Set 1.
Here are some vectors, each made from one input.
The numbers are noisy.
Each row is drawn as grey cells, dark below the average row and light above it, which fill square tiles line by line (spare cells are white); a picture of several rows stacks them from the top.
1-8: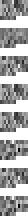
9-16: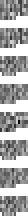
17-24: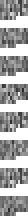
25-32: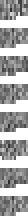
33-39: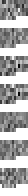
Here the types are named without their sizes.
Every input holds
a node of a tree.
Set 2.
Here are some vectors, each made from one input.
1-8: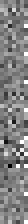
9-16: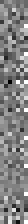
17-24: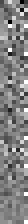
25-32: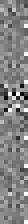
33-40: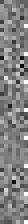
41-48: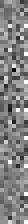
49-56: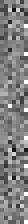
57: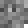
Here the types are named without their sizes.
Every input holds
a point on a line.
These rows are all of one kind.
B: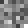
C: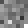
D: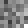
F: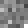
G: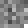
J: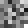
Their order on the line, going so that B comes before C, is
B, C, F, G, D, J.
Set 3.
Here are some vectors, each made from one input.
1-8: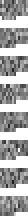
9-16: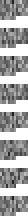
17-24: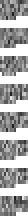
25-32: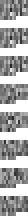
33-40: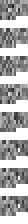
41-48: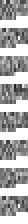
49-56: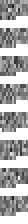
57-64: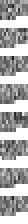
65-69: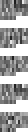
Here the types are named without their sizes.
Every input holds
a node of a tree.
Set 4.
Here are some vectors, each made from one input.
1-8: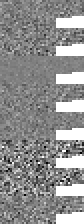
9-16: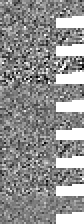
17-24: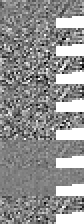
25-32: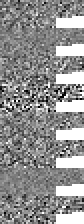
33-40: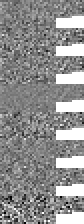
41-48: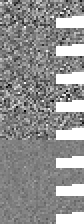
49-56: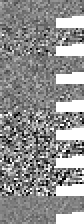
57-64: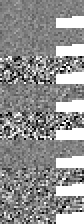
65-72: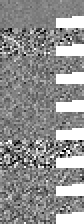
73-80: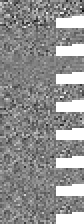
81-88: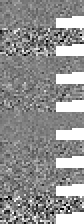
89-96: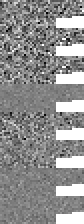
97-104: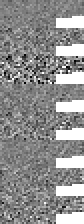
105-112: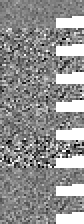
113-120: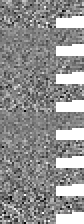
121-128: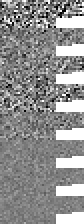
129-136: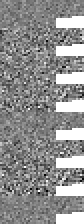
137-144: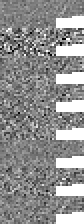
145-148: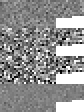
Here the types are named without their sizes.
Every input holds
either a fixed value, or a point on each of two lines.
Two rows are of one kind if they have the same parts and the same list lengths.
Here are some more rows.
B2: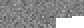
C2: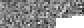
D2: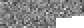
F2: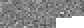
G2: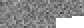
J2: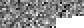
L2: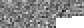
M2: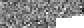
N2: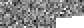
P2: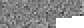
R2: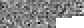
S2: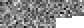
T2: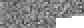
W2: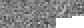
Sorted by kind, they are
B2, C2, D2, F2, G2, L2, M2, N2, P2, R2, S2, T2, W2
J2

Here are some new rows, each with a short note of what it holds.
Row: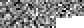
a fixed value
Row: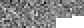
a fixed value
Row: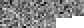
a fixed value
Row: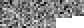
a fixed value
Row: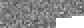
a point on each of two lines
